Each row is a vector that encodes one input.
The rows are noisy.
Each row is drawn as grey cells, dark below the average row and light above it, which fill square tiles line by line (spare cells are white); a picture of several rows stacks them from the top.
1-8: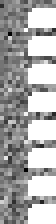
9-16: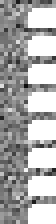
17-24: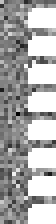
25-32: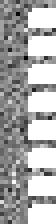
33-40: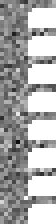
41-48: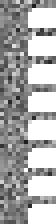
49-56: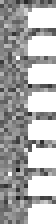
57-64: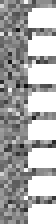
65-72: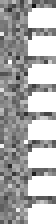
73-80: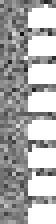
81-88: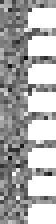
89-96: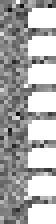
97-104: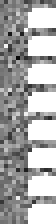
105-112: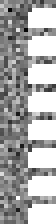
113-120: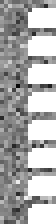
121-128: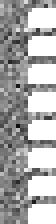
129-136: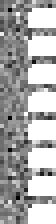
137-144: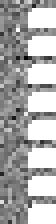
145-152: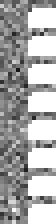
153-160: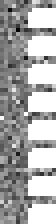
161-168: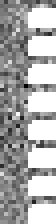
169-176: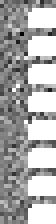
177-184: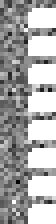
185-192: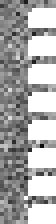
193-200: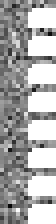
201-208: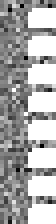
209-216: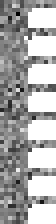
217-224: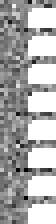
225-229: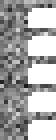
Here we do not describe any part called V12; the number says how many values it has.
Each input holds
one of 5 labels and one of 10 labels, together with a list of up to two values of V12.
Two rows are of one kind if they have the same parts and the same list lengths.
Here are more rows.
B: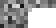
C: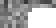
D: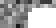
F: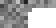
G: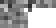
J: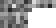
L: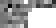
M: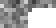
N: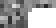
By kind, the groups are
B, G, J
C, D, F, N
L, M

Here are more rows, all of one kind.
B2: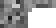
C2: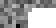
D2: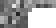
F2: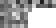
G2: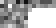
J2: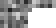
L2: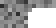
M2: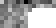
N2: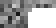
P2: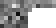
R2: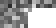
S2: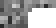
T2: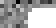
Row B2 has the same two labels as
D2, N2, P2 and S2.
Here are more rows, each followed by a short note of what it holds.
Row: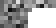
one of 5 labels and one of 10 labels, together with a list of two items
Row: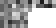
one of 5 labels and one of 10 labels, together with a list of one item
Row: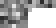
one of 5 labels and one of 10 labels, together with a list of two items
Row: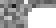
one of 5 labels and one of 10 labels, together with the empty list
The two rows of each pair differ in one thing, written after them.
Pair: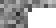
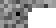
the value of V12 in item 1 of the list
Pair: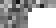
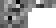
one of the two labels
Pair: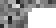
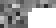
one of the two labels
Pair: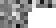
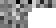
the value of V12 in item 1 of the list
